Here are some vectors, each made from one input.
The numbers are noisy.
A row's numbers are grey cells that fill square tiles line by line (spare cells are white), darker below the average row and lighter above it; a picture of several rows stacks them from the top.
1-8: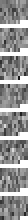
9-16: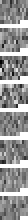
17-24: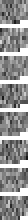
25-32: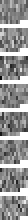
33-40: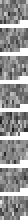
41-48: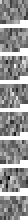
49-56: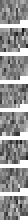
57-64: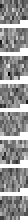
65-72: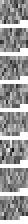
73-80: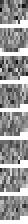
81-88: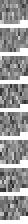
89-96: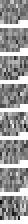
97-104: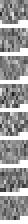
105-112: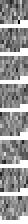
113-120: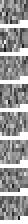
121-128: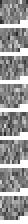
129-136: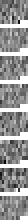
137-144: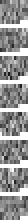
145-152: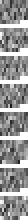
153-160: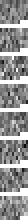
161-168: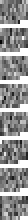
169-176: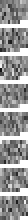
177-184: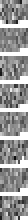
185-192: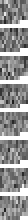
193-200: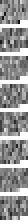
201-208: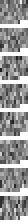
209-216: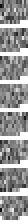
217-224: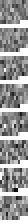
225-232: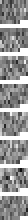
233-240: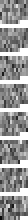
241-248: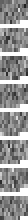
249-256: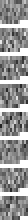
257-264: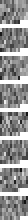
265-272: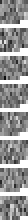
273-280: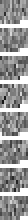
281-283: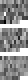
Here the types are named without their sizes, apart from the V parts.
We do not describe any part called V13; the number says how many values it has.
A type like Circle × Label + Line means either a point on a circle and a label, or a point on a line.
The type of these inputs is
(Bool × Bool × Bool × Bool + Circle) × V13.
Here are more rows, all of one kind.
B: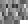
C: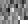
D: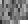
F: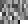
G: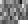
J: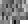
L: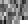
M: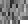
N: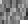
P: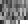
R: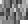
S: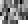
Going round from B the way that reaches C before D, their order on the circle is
B, F, C, S, M, J, R, P, N, G, D, L.
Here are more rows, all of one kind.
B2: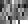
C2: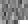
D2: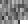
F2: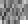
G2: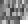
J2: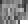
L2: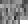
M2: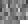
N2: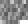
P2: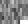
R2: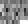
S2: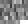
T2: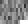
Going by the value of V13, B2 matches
D2 and P2.
